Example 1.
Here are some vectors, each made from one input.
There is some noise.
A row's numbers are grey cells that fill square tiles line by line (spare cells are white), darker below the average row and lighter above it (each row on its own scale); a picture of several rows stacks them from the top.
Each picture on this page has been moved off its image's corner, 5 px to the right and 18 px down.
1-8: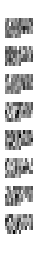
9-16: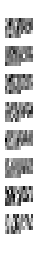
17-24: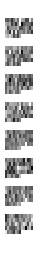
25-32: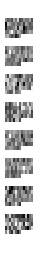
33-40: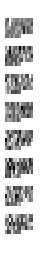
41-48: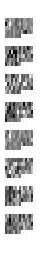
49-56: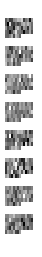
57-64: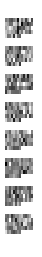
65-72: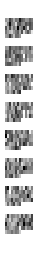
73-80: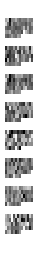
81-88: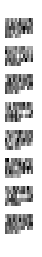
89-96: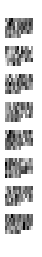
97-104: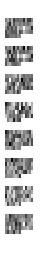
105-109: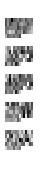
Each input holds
one of 6 labels and one of 8 labels.
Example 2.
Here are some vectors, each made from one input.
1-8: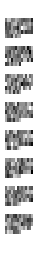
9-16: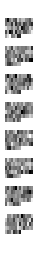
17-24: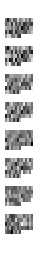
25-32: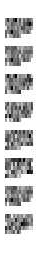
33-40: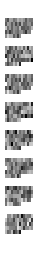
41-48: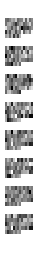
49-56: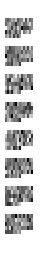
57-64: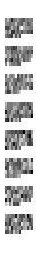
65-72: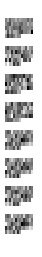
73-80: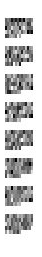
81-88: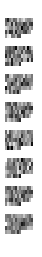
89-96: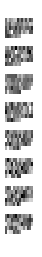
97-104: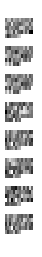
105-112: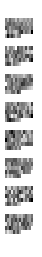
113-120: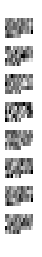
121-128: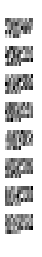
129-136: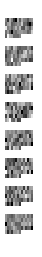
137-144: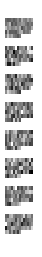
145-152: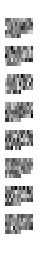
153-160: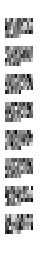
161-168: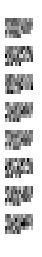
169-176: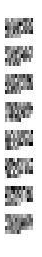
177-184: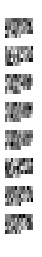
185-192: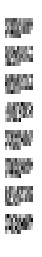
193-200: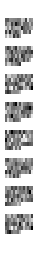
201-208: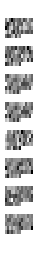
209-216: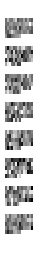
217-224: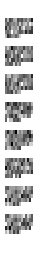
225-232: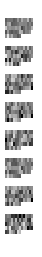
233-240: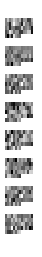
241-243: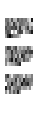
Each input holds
a list of up to two items, each a point on a 3-point line and a point on a 5-point line.
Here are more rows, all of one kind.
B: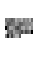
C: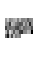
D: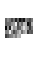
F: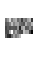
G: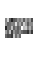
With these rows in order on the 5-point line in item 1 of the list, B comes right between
C and G.
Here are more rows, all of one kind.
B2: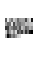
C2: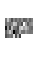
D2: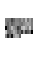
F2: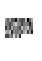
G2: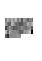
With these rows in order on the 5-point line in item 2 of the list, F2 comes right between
B2 and G2.
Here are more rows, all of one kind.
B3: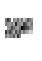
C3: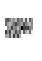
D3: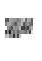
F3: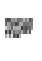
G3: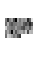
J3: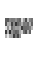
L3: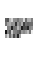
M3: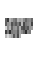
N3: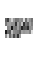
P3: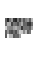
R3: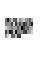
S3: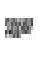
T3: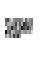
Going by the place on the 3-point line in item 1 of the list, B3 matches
G3 and R3.
